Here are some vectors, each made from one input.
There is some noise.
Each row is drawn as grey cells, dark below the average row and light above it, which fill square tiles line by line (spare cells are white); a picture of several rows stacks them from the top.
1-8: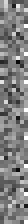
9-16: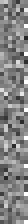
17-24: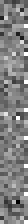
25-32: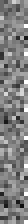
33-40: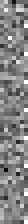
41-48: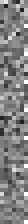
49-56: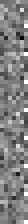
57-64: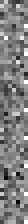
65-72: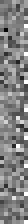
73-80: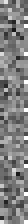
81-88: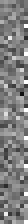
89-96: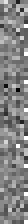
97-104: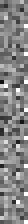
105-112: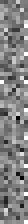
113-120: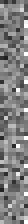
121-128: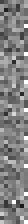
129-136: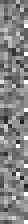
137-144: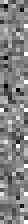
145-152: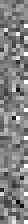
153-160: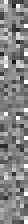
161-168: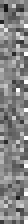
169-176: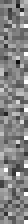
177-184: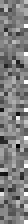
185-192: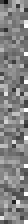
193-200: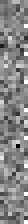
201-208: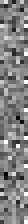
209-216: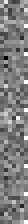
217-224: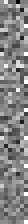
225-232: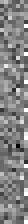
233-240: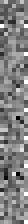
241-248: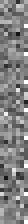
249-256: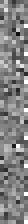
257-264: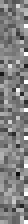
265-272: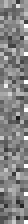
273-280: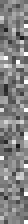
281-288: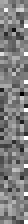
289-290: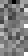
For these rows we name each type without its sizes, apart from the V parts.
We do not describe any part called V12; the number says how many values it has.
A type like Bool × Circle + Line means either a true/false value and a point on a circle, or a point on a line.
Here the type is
Bool × Line × Line × (Line + Tree) × V12.
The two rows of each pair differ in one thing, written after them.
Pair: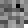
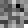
the value of V12
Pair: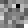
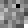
the true/false value
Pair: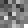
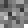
the node of the tree
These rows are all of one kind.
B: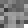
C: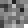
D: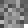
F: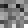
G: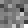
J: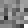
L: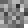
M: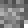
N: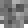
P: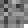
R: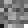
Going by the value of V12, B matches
F, G, J and R.
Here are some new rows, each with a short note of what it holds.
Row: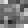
a point on each of three lines, a true/false value and a value of V12
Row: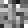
a point on each of three lines, a true/false value and a value of V12
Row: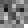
a point on each of two lines, a node of a tree, a true/false value and a value of V12
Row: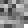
a point on each of three lines, a true/false value and a value of V12
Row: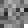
a point on each of two lines, a node of a tree, a true/false value and a value of V12
